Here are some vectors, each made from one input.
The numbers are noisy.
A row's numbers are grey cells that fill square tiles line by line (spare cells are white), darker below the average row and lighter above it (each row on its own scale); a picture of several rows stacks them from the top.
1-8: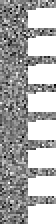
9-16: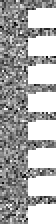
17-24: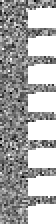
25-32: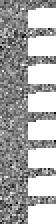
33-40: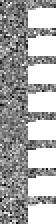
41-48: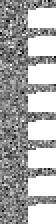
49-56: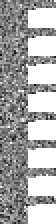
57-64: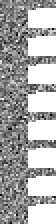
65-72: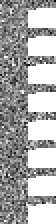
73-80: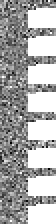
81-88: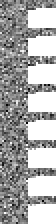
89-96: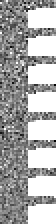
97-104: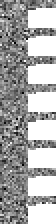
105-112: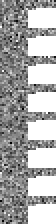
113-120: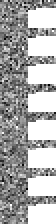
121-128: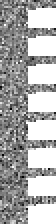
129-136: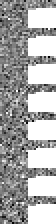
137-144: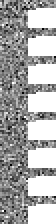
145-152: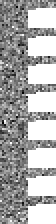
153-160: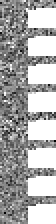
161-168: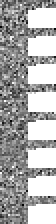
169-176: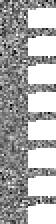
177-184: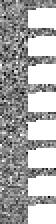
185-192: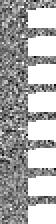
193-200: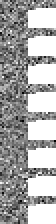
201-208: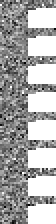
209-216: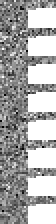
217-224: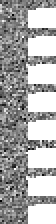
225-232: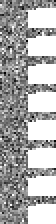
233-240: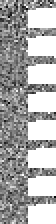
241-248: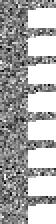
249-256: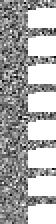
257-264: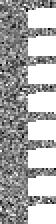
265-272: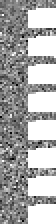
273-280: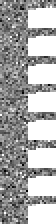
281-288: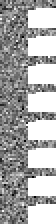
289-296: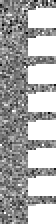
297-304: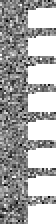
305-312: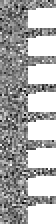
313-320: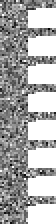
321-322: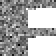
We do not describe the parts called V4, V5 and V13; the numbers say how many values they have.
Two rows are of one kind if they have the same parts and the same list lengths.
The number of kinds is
3.
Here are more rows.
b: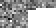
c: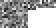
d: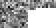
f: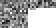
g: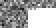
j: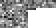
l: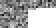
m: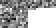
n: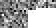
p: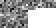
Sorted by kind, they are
b, f, j, l, m
c
d, g, n, p

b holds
a value of V13.
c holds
a point on a 7-point line and a value of V4.
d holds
a point on a 10-point circle, a true/false value and a value of V5.
